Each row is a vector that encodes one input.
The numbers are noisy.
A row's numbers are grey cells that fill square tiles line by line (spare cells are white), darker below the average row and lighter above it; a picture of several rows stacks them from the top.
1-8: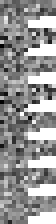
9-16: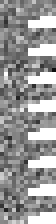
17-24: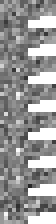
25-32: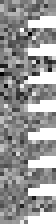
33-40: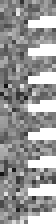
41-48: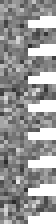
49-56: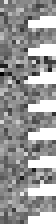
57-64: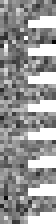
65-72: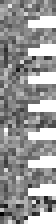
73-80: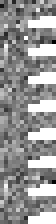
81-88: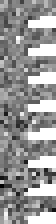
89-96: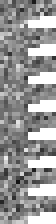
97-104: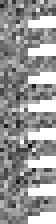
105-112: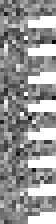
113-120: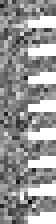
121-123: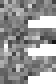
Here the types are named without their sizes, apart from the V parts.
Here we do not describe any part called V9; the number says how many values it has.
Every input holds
either a fixed value, or a label and a value of V9, or a node of a tree.
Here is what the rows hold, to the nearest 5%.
About 5% of them hold a fixed value. About 55% of them hold a label and a value of V9. The rest hold a node of a tree.
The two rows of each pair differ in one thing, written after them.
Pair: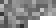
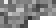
the label
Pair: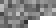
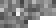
the value of V9
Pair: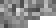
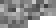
the value of V9
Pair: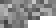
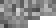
the value of V9
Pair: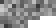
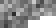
the label
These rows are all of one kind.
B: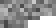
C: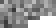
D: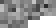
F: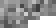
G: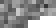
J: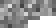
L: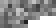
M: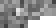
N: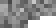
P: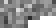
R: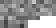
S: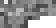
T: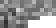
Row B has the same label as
C, D, F and J.
